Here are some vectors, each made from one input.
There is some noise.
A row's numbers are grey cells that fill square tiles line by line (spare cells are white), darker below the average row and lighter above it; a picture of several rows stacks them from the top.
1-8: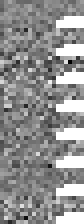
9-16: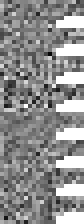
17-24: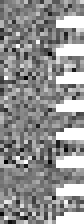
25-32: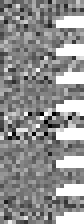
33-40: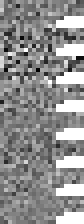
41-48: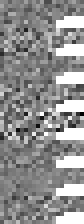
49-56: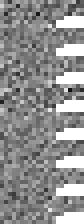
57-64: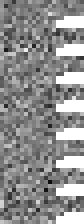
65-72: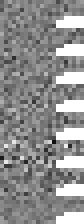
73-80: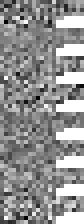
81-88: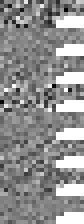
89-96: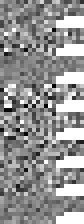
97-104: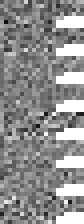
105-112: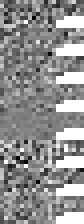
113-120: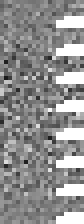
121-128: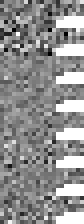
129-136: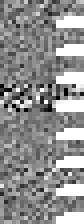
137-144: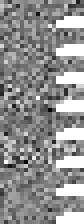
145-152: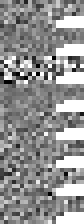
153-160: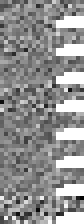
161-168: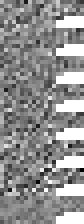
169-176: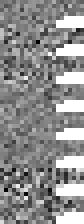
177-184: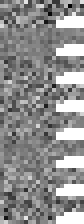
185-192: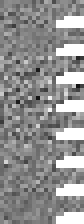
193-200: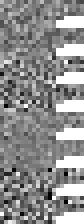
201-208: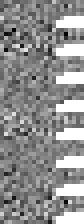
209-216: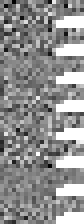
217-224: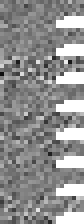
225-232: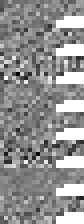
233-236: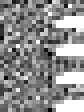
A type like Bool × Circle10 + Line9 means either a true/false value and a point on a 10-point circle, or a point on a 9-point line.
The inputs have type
Bool × Circle8 + Unit.
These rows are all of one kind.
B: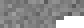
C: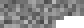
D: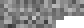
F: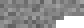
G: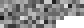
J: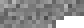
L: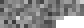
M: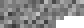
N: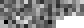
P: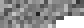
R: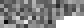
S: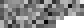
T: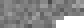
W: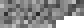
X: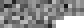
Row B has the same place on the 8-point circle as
C, N, P and S.
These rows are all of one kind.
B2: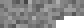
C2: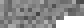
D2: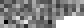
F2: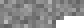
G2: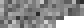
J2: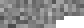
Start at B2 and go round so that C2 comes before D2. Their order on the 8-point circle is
B2, J2, G2, C2, F2, D2.
